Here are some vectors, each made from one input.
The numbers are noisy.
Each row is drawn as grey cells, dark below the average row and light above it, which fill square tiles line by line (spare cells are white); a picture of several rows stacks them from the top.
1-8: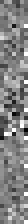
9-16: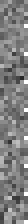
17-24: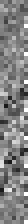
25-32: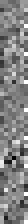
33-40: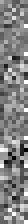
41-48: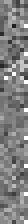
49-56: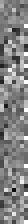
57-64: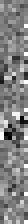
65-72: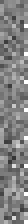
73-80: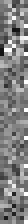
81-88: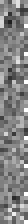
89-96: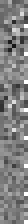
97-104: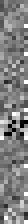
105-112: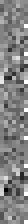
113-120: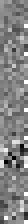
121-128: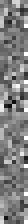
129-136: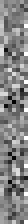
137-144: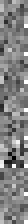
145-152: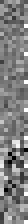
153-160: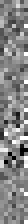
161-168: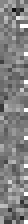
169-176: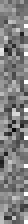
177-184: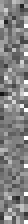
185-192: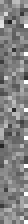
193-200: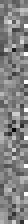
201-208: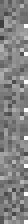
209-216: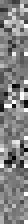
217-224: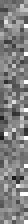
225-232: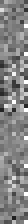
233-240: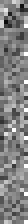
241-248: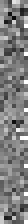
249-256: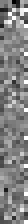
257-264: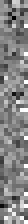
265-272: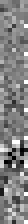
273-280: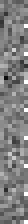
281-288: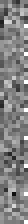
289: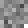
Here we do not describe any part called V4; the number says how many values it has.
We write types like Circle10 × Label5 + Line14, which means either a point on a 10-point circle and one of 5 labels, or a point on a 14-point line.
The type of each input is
List2(Bool × V4).
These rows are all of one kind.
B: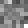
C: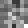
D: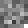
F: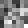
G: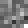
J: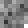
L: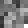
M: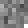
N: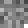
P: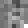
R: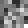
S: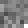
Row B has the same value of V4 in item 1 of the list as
C, N, P and R.
